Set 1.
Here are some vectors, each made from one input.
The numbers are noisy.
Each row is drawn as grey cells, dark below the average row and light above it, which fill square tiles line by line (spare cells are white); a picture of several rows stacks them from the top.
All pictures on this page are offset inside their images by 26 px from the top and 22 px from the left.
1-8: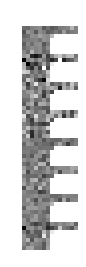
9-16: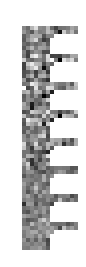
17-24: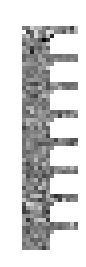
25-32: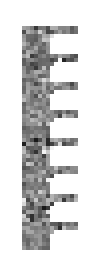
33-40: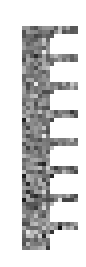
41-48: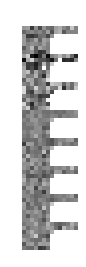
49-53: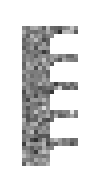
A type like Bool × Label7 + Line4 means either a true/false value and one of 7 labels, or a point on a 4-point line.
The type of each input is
Tree7 + Unit.
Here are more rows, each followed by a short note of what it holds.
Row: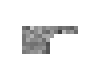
a node of a 7-node tree
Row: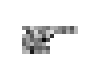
a fixed value
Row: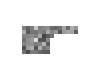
a node of a 7-node tree
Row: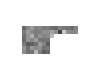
a node of a 7-node tree
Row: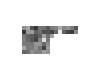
a node of a 7-node tree
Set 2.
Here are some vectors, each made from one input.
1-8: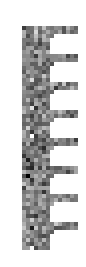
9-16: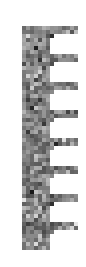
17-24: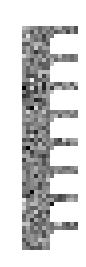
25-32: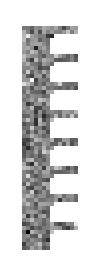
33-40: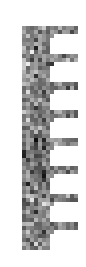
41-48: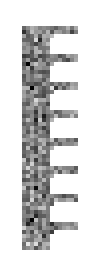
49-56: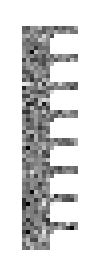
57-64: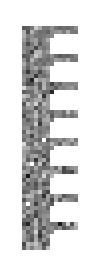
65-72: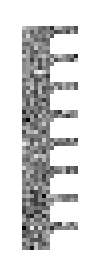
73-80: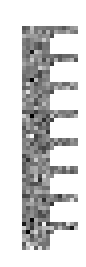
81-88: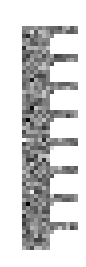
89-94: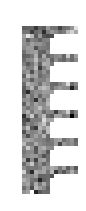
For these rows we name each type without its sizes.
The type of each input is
Line × Line.
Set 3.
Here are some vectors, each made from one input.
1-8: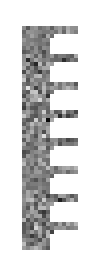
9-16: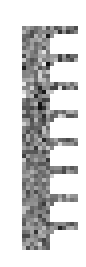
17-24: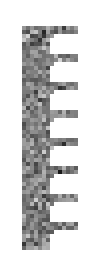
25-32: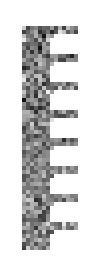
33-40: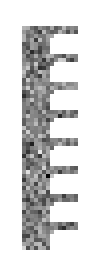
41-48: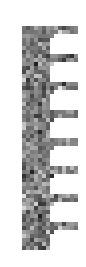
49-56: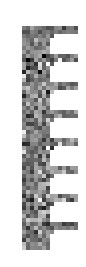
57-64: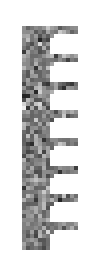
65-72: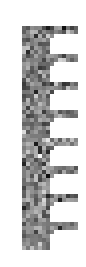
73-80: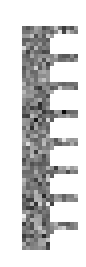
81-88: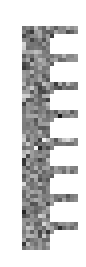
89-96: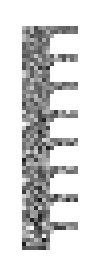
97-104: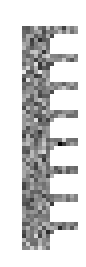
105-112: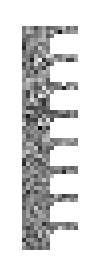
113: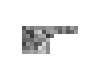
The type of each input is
Bool × Bool × Bool × Bool.
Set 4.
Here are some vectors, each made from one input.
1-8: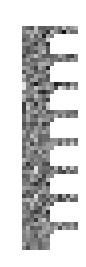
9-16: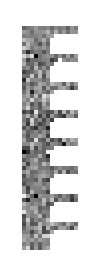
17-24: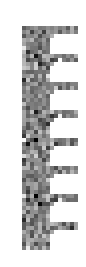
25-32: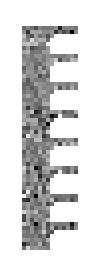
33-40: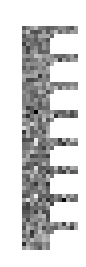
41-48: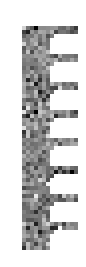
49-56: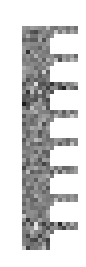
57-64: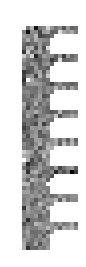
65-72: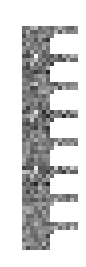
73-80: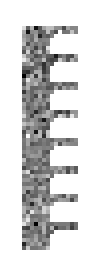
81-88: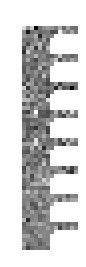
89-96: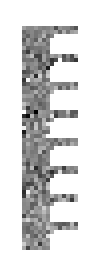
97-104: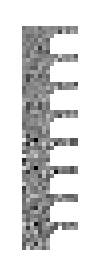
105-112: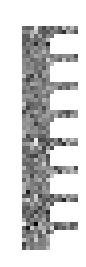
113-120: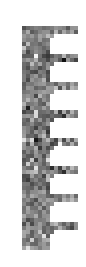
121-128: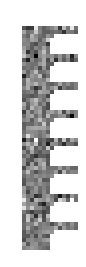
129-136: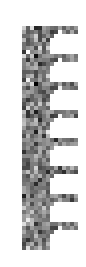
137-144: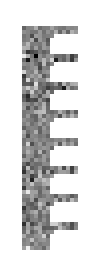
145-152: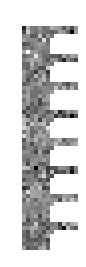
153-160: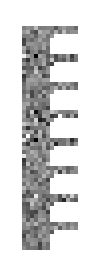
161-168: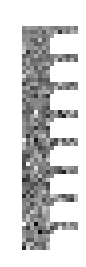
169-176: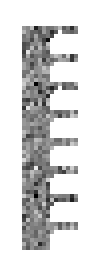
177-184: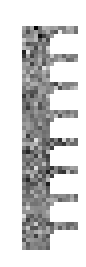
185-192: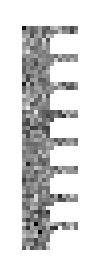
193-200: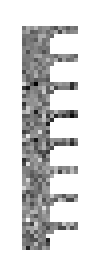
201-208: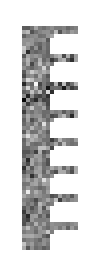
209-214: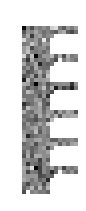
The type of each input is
Line7.
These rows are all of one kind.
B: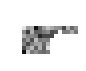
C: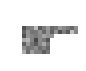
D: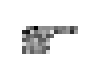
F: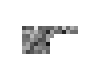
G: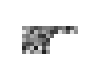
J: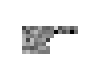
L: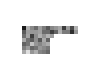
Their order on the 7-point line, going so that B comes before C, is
G, B, D, J, L, C, F.
